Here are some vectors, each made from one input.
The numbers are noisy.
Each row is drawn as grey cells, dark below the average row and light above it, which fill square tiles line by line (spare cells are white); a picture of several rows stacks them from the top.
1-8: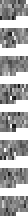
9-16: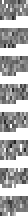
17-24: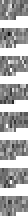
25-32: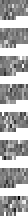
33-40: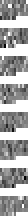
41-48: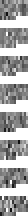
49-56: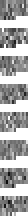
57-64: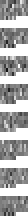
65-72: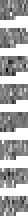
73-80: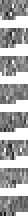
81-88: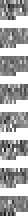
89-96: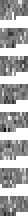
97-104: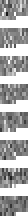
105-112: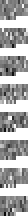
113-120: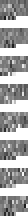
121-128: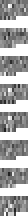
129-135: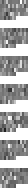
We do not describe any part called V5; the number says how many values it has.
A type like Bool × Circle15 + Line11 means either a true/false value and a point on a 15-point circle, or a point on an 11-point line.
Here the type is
List2(Bool × V5).
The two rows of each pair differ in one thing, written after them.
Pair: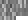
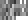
the true/false value in item 1 of the list
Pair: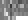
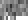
the value of V5 in item 2 of the list
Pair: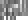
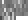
the value of V5 in item 2 of the list
